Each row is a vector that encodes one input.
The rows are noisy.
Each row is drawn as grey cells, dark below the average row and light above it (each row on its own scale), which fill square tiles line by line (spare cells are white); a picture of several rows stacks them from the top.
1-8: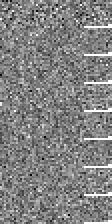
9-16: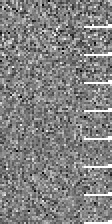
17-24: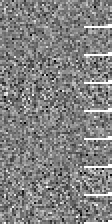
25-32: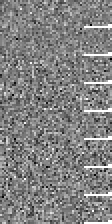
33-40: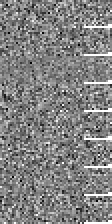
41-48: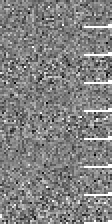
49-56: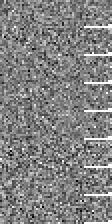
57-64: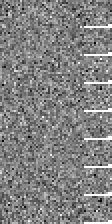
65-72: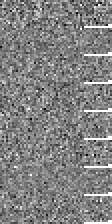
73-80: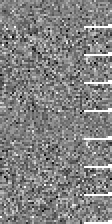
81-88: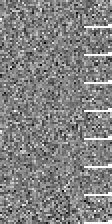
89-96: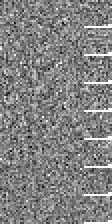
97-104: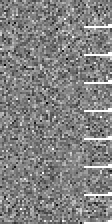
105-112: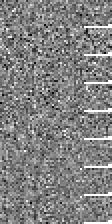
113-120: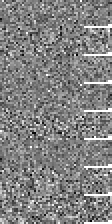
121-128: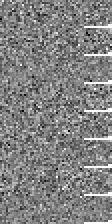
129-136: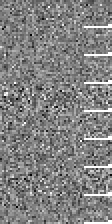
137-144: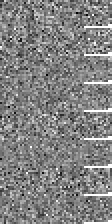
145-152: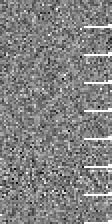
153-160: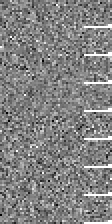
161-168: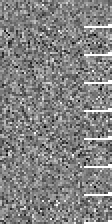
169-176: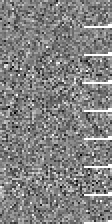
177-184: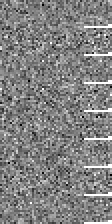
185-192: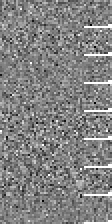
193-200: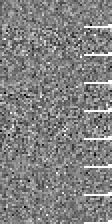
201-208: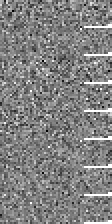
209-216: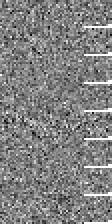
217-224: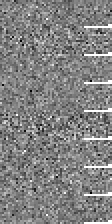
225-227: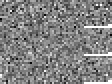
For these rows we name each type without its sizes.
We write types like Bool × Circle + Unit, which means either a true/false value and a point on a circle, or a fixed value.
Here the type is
(Label + Line) × (Label + Tree).
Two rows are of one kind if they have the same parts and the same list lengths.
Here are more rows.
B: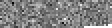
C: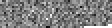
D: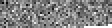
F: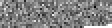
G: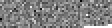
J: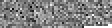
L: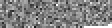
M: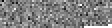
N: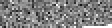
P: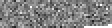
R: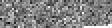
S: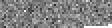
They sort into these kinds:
B, D, F, S
C
G, L, N, P, R
J, M

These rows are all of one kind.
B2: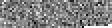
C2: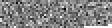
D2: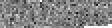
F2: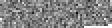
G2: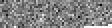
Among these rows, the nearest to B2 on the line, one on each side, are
D2 and F2.
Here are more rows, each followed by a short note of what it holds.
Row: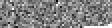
two labels
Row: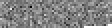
a point on a line and a node of a tree
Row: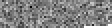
a point on a line and a node of a tree
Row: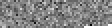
a label and a point on a line
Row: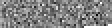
a point on a line and a node of a tree
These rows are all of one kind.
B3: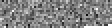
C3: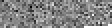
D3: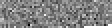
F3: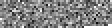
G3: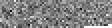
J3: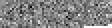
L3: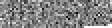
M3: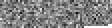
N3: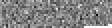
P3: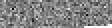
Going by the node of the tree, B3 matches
D3 and G3.
